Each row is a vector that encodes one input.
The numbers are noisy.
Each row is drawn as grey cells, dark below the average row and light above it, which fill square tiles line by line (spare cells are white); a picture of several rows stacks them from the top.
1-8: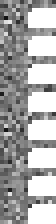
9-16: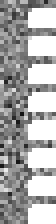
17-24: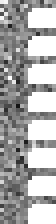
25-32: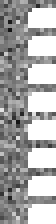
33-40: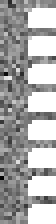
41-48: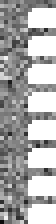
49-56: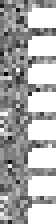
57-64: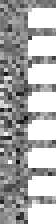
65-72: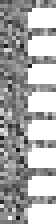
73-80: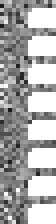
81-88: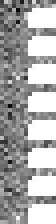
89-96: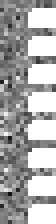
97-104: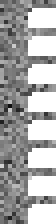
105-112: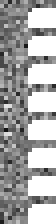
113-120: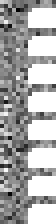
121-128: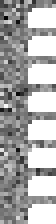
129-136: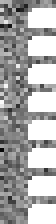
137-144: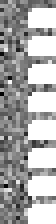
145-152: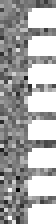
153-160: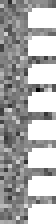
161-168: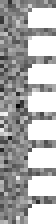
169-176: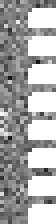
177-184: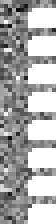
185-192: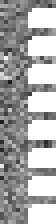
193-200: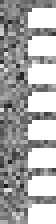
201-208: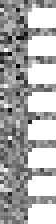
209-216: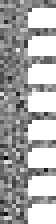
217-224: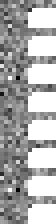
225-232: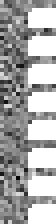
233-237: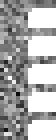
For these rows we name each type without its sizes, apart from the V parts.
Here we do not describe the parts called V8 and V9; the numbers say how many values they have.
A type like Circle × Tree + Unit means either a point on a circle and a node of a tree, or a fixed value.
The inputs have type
Bool × Line × (Line + V9) + V8.
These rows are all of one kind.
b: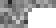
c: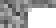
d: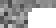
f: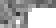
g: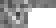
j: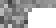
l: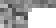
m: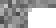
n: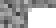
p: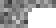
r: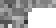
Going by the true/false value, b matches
g and p.
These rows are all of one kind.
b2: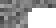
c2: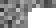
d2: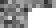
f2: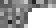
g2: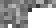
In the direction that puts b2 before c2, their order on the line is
g2, f2, b2, c2, d2.
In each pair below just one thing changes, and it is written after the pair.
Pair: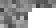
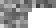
the true/false value
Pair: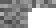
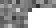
the value of V9
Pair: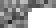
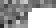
the true/false value
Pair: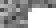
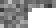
the place on the line
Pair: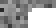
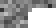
the true/false value
